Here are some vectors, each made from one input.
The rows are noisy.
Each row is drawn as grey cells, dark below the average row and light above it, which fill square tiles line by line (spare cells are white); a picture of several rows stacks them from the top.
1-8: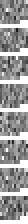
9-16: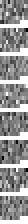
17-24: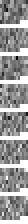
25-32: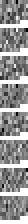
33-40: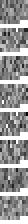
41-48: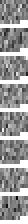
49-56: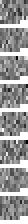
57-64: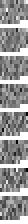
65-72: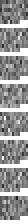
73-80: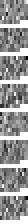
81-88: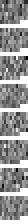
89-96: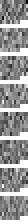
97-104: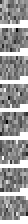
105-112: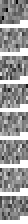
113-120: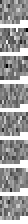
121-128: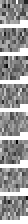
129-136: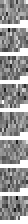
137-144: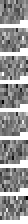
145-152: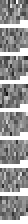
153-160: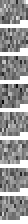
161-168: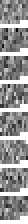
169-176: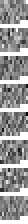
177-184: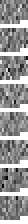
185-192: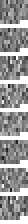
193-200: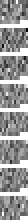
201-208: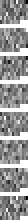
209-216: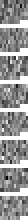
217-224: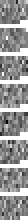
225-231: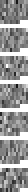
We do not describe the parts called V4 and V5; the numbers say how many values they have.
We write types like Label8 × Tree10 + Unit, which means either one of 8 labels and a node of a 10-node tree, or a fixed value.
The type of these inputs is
Bool × Bool × Bool × ((Circle8 + Line8) × V5 + V4).
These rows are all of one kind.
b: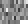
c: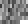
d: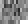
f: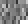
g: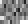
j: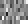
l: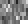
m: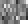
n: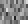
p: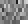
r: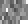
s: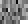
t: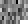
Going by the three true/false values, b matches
j, n and r.
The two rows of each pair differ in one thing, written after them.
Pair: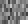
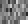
the place on the 8-point line
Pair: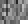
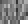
the place on the 8-point line
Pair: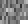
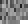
the place on the 8-point line
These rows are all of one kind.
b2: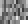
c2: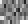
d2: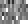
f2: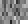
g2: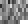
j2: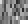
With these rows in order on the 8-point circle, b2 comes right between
d2 and j2.
